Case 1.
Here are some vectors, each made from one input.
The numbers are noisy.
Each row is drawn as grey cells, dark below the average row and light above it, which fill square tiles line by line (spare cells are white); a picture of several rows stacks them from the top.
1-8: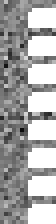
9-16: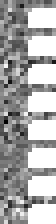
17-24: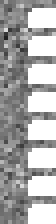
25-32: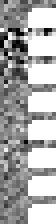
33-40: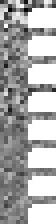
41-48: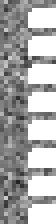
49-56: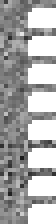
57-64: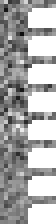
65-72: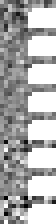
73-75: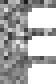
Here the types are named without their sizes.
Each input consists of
a list of points on a line.
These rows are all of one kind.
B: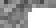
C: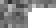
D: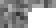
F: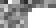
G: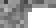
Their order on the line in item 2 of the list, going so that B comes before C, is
D, F, G, B, C.
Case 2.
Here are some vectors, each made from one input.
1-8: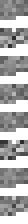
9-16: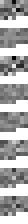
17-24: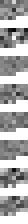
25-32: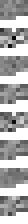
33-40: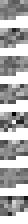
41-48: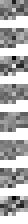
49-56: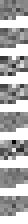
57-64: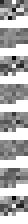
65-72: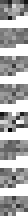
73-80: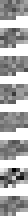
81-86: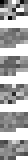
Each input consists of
a list of up to two points on a 4-point line.
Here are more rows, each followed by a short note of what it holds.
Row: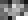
the empty list
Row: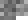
a list of two items
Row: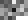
a list of two items
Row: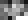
the empty list
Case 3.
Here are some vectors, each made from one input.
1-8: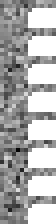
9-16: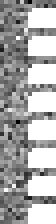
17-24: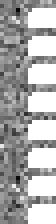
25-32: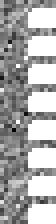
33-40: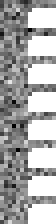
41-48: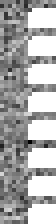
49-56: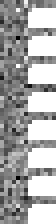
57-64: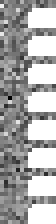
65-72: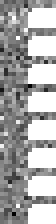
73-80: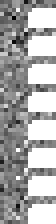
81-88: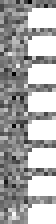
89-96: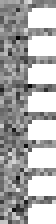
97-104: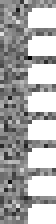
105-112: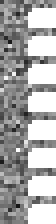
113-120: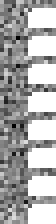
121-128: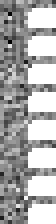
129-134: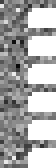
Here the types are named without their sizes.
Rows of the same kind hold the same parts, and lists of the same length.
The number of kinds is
2.
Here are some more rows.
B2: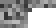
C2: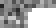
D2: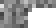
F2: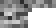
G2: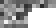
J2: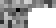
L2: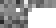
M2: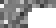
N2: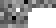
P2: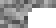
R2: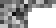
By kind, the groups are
B2, C2, F2, G2, R2
D2, J2, L2, M2, N2, P2

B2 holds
a node of a tree.
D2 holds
a node of a tree and four true/false values.
